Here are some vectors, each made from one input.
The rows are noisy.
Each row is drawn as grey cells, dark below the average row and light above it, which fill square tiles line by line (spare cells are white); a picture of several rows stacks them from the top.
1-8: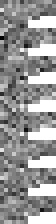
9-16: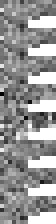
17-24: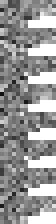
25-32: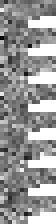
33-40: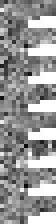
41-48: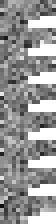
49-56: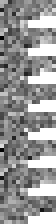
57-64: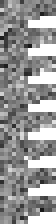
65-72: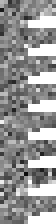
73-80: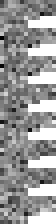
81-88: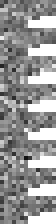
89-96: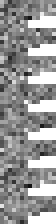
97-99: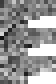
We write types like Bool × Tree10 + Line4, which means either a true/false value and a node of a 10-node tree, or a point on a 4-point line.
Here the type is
Label5 × Line3 × Line3 + List2(Circle6).
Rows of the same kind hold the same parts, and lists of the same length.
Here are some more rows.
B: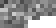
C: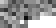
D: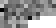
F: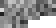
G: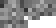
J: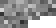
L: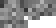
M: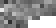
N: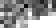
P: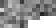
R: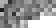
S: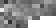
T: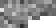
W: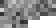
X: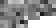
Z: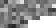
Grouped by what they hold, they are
B, G, L, M, P, S, T
C, D, R
F, J, W, X, Z
N

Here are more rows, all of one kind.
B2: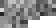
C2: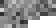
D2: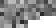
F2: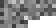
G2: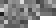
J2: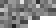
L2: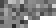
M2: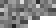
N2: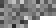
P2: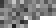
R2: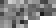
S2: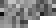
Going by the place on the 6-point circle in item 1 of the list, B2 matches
C2 and S2.
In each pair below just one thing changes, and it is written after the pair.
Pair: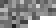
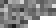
the place on the 6-point circle in item 2 of the list
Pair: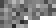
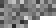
the place on the 6-point circle in item 2 of the list
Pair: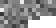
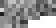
the place on the 6-point circle in item 1 of the list
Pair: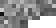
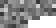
the place on the 6-point circle in item 1 of the list
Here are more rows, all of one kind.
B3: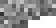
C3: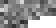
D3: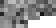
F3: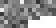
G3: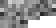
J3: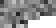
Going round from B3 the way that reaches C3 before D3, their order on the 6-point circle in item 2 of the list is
B3, G3, C3, J3, F3, D3.
